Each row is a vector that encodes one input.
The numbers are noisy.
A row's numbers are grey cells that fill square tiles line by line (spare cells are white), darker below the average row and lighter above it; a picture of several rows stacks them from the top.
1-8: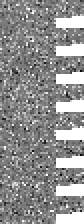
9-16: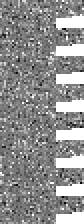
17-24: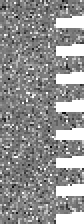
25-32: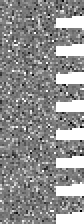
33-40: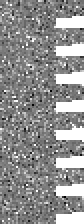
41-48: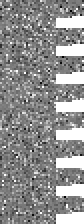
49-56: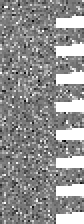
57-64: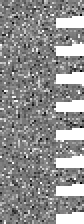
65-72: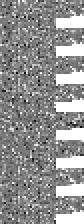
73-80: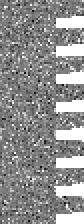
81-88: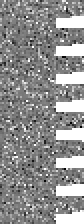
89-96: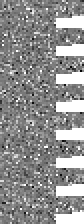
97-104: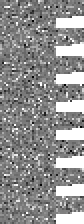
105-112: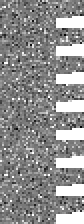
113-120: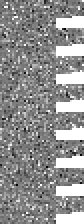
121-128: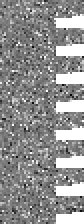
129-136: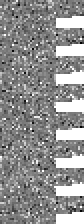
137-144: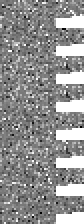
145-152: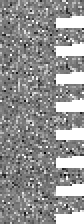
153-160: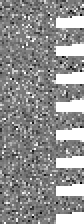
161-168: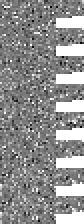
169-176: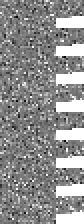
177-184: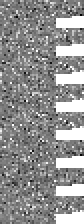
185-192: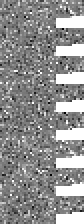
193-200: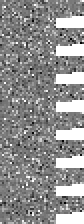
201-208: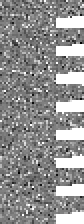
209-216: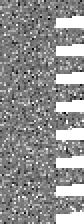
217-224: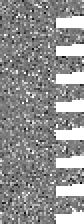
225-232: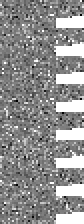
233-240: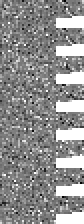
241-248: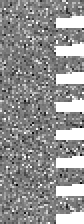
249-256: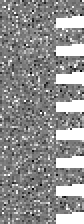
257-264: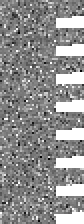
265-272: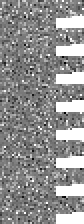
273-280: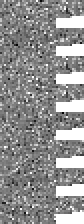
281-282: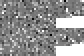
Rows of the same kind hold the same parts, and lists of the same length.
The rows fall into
2 kinds.
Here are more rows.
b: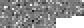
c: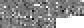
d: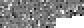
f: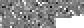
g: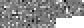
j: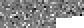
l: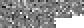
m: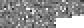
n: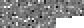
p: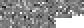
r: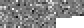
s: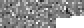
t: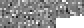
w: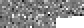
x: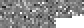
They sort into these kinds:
b, c, d, g, j, n, r, w
f, l, m, p, s, t, x

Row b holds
a point on each of two 8-point circles and a point on a 15-point line.
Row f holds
a point on an 8-point circle and a point on a 15-point line.
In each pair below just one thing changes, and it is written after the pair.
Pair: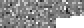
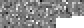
the place on the 15-point line
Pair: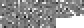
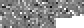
the place on the 8-point circle
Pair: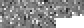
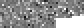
the place on the 15-point line
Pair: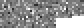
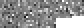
the place on the 8-point circle
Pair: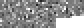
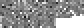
the place on the 8-point circle
